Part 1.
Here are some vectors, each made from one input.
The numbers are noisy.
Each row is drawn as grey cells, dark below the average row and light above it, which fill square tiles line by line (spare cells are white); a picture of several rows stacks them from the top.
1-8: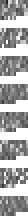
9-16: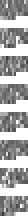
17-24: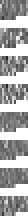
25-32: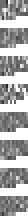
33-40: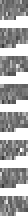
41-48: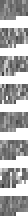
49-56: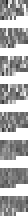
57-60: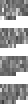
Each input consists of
either a point on an 8-point circle, or a fixed value.
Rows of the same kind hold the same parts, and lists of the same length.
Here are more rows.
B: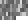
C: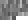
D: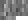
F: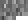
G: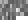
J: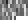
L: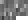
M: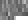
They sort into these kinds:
B, C, D, F, G, J, M
L

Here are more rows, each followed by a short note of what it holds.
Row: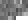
a point on an 8-point circle
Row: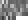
a fixed value
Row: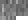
a point on an 8-point circle
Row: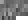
a fixed value
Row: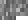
a point on an 8-point circle
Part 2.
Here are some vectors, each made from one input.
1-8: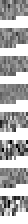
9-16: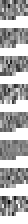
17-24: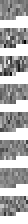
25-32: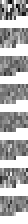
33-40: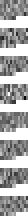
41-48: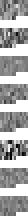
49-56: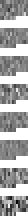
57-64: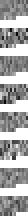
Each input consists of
a point on each of two 8-point lines.
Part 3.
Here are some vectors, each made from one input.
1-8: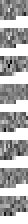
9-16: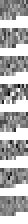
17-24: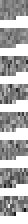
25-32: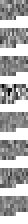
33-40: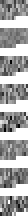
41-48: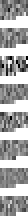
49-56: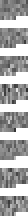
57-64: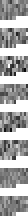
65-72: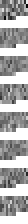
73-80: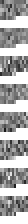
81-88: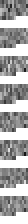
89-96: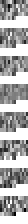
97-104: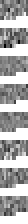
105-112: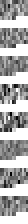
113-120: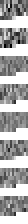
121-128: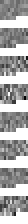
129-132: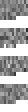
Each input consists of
either a point on an 8-point circle, or a fixed value.
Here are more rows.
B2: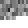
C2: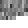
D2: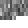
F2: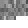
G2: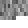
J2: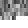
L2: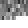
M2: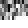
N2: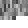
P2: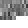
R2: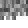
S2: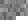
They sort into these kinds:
B2, D2, F2, G2, J2, L2, M2, N2, P2, R2, S2
C2

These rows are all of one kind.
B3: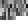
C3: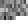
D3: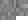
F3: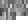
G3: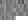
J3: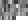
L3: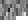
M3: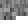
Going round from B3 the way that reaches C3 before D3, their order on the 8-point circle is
B3, J3, M3, G3, F3, C3, D3, L3.
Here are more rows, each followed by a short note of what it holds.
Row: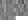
a point on an 8-point circle
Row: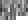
a fixed value
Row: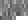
a point on an 8-point circle
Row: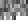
a point on an 8-point circle
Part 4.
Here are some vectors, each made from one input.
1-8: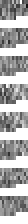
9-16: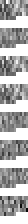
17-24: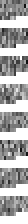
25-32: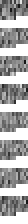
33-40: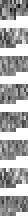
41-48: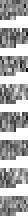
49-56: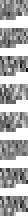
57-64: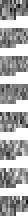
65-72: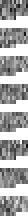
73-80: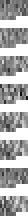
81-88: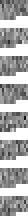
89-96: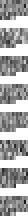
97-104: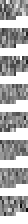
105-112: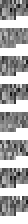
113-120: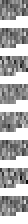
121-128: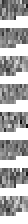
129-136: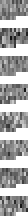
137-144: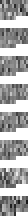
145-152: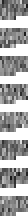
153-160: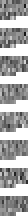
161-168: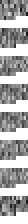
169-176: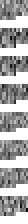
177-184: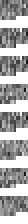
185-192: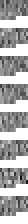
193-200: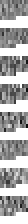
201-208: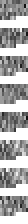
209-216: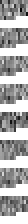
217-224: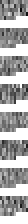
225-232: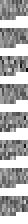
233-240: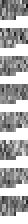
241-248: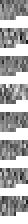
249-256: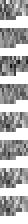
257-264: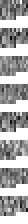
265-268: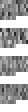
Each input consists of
a node of a 16-node tree.
